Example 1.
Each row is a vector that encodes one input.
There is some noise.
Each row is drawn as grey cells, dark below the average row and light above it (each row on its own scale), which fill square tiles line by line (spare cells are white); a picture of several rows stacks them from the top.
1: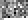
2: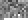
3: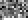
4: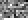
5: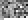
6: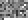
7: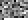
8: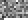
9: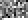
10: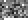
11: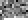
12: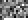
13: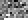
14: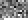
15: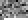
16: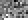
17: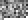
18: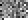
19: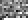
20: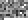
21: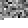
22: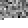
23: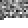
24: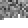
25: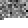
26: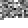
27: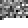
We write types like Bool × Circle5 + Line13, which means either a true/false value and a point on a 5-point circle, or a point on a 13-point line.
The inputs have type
Line6.
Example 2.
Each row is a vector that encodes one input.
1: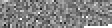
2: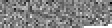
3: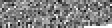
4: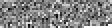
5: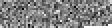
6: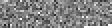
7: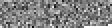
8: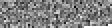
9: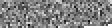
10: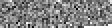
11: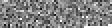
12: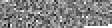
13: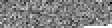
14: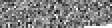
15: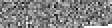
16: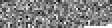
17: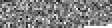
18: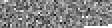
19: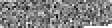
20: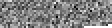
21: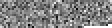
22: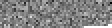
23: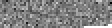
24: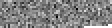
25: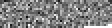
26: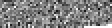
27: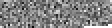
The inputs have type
Line5.
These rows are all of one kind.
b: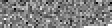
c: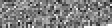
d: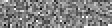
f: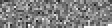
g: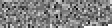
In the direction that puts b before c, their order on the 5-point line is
d, g, b, f, c.
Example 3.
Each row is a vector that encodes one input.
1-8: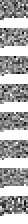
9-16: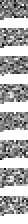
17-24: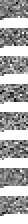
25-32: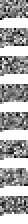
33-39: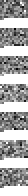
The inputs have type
Label7.
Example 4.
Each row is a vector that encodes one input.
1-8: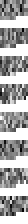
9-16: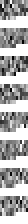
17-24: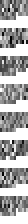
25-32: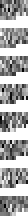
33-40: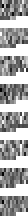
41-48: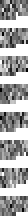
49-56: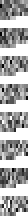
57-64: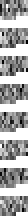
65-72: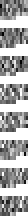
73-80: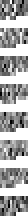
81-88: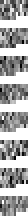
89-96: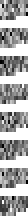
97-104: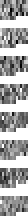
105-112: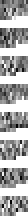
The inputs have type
Label6.
